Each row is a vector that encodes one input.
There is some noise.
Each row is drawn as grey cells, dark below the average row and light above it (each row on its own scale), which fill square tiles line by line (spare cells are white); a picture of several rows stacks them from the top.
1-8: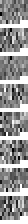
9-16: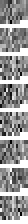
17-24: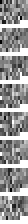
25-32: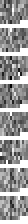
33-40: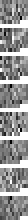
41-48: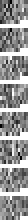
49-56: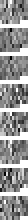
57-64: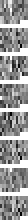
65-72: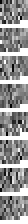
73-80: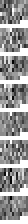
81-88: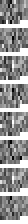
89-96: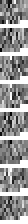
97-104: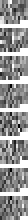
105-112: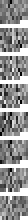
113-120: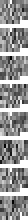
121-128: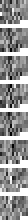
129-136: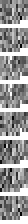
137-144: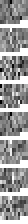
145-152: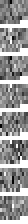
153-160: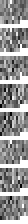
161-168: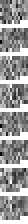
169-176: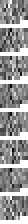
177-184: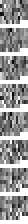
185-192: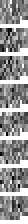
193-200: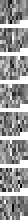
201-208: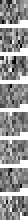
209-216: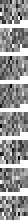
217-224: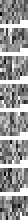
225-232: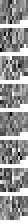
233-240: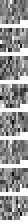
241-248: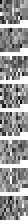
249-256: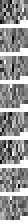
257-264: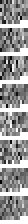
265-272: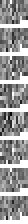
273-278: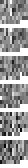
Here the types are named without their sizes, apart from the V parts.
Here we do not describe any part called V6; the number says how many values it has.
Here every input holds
a list of items, each a true/false value and a value of V6.
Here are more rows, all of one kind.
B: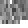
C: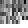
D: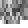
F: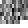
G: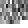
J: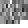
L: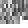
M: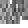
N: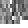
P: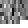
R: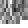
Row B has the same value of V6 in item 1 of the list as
D and R.
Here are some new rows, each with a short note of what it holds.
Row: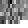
a list of one item
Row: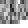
the empty list
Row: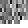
a list of one item
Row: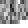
the empty list
